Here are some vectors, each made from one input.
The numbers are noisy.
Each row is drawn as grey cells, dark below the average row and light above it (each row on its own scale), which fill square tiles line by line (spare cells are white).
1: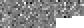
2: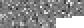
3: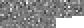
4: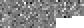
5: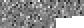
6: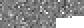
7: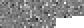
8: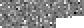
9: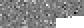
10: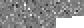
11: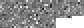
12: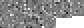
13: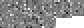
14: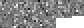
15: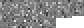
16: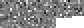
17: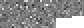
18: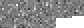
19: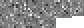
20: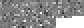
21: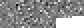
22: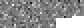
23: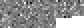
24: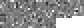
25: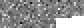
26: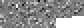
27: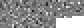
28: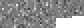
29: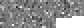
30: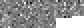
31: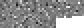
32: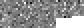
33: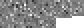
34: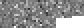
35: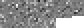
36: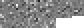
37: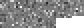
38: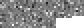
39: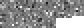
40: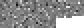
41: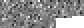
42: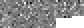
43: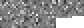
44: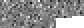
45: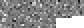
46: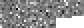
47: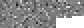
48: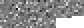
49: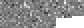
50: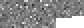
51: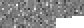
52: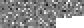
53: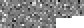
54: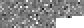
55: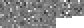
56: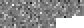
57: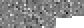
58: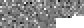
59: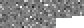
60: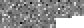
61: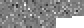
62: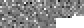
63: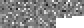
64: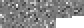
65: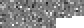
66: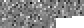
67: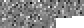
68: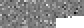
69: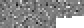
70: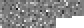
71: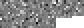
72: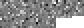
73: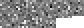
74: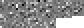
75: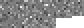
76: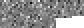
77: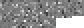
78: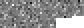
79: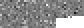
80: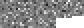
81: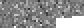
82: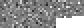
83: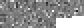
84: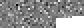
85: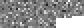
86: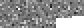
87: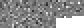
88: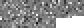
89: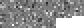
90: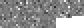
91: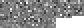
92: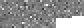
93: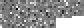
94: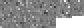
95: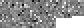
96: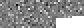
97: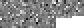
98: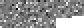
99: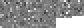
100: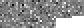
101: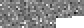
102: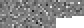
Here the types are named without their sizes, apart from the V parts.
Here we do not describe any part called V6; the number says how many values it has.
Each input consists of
a value of V6, together with a list of points on a line.
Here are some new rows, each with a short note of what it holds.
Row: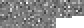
a value of V6, together with a list of two items
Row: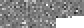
a value of V6, together with a list of two items
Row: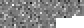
a value of V6, together with the empty list
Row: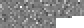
a value of V6, together with a list of two items
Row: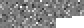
a value of V6, together with a list of two items
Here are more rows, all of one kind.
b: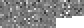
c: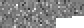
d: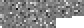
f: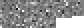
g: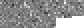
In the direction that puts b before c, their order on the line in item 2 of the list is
f, g, d, b, c.
